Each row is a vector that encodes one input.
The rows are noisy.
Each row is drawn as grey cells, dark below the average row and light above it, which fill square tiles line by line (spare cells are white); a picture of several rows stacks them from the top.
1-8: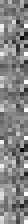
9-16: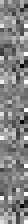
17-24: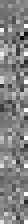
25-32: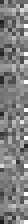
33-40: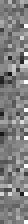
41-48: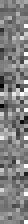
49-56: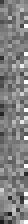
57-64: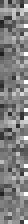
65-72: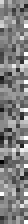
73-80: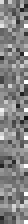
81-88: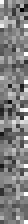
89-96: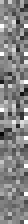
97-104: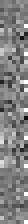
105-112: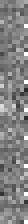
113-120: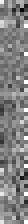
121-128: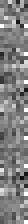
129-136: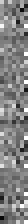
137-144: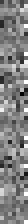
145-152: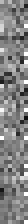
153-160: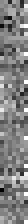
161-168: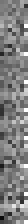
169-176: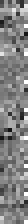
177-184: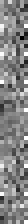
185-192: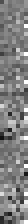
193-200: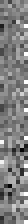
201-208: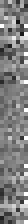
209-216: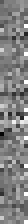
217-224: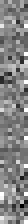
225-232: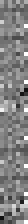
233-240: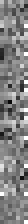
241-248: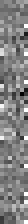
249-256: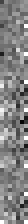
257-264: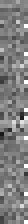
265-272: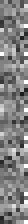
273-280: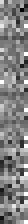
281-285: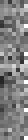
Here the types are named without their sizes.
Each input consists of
a point on a line.
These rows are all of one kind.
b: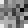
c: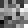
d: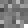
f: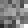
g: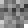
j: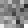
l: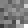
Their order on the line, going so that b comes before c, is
b, j, g, d, l, f, c.
